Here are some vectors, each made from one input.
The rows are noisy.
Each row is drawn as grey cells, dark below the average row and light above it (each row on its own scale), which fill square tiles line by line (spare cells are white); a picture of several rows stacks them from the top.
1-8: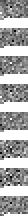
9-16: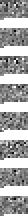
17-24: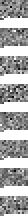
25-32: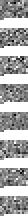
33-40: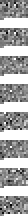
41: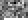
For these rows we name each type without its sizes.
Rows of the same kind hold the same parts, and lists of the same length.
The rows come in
2 kinds.
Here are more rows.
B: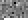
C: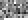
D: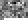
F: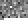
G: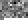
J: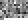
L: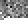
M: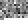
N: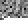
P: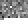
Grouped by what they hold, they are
B, D, F, G, L, N, P
C, J, M

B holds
a point on a circle and a true/false value.
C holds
a fixed value.
